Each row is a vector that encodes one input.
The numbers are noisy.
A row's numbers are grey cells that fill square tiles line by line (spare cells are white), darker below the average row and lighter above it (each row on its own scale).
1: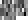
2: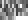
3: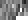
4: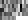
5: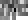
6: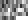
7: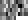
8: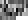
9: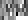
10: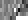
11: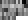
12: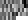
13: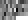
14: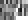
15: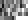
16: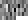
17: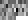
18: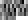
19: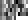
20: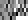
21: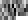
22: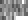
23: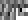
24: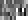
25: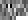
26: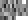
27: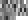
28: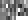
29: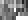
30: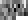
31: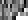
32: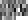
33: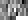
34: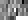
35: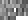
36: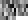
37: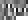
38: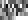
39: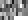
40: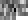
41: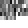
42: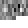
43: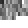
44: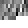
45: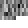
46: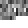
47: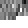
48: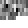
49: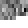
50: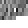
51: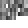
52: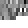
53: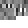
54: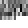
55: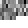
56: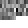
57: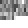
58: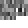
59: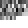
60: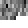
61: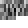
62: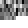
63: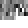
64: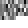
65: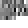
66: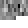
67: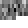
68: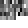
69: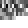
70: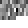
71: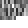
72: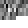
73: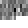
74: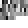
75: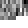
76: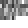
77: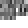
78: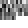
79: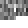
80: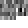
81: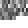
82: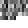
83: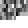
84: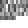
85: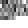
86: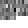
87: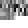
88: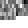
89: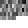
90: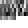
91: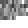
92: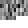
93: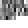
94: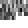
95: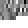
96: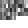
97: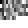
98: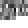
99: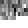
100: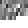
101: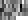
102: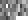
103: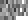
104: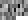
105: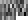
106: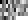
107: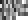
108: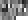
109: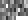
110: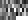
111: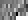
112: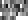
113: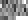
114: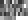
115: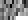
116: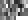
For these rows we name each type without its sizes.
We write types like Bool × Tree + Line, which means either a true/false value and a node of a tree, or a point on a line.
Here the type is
(Bool × Bool × Bool + Label) × Label.
